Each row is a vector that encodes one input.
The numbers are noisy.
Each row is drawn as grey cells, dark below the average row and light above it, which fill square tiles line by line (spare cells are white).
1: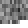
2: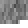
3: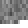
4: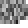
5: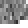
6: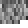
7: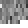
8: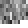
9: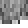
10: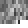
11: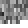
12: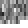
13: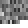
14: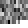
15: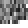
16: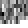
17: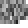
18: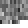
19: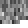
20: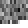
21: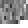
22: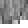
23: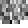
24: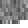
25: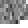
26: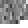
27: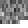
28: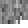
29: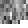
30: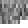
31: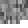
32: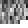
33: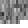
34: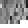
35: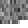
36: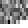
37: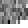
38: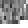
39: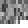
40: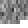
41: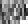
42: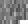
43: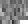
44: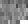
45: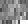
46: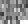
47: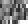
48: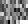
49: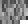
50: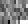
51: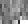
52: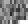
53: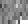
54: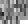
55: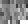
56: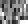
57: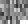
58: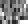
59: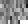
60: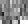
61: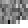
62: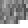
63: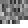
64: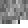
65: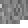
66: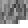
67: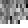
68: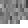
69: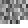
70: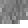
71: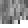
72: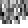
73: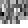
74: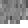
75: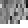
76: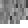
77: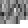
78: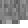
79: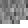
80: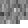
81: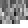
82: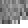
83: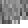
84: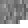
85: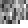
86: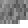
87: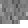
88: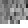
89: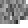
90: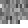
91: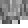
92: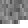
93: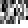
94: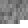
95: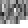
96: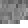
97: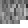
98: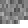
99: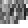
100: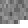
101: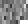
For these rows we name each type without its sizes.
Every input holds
a true/false value, together with either a fixed value, or two labels.
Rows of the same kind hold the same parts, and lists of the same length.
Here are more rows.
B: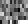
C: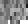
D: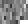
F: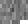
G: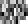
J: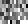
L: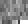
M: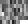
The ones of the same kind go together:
B, C, F, L, M
D, G, J

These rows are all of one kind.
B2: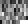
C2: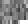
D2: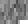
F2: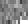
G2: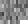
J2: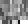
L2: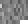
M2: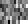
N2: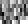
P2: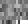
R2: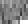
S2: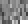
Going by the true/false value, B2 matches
C2, D2, G2 and L2.
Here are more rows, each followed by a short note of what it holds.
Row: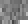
two labels and a true/false value
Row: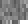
two labels and a true/false value
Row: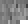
two labels and a true/false value
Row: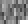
two labels and a true/false value
